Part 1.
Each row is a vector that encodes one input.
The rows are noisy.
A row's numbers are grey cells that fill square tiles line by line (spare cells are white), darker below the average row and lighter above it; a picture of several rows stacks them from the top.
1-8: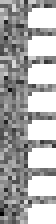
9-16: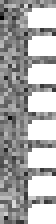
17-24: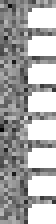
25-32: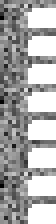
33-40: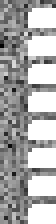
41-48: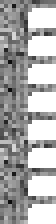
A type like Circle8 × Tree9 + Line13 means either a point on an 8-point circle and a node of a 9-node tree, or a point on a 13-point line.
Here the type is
Line7.
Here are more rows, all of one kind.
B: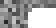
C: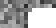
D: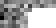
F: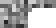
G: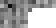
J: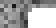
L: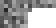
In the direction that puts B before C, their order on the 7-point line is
F, B, C, J, G, L, D.
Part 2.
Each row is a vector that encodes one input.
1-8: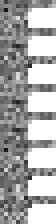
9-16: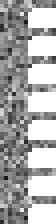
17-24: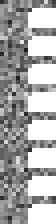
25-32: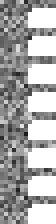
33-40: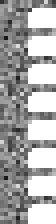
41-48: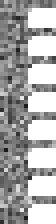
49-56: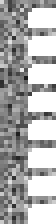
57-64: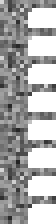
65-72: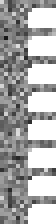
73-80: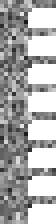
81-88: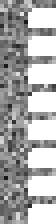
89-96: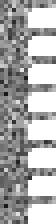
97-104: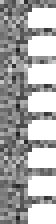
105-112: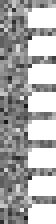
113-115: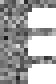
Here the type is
Circle9.
